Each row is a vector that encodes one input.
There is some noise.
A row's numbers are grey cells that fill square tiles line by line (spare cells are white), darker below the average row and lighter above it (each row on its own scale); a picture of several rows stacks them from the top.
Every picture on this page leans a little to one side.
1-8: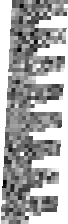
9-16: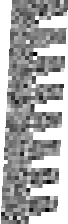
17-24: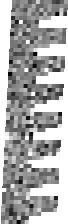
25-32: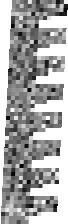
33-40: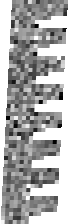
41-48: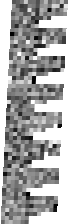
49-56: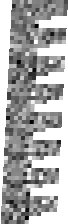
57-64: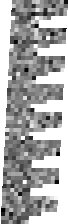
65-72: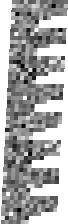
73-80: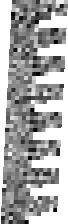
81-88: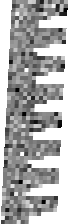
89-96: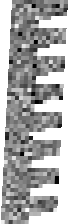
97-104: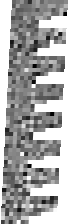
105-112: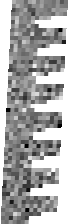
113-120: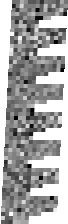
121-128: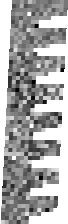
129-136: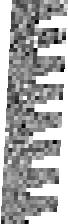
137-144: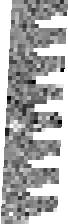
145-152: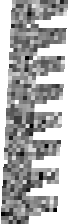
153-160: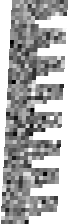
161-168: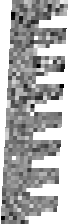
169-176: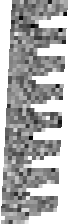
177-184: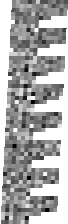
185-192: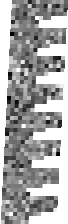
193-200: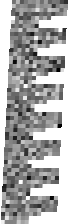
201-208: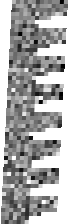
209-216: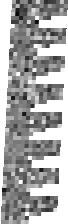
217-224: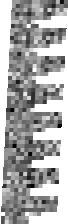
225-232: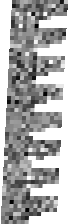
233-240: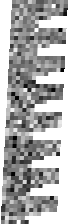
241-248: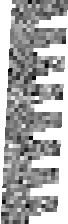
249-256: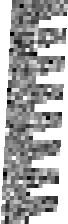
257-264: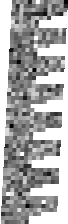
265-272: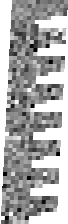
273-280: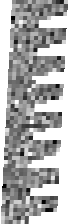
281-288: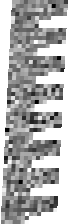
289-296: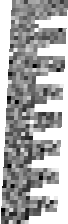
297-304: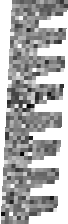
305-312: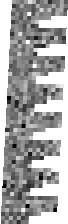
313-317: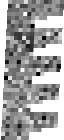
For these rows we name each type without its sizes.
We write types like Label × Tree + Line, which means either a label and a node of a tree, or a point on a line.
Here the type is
Circle × (Tree + Unit) + Line.
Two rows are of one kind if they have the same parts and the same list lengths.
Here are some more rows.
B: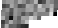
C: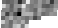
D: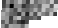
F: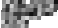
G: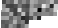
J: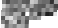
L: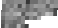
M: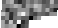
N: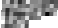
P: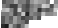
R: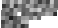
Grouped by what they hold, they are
B, L, R
C, F, J, M, N
D, G, P

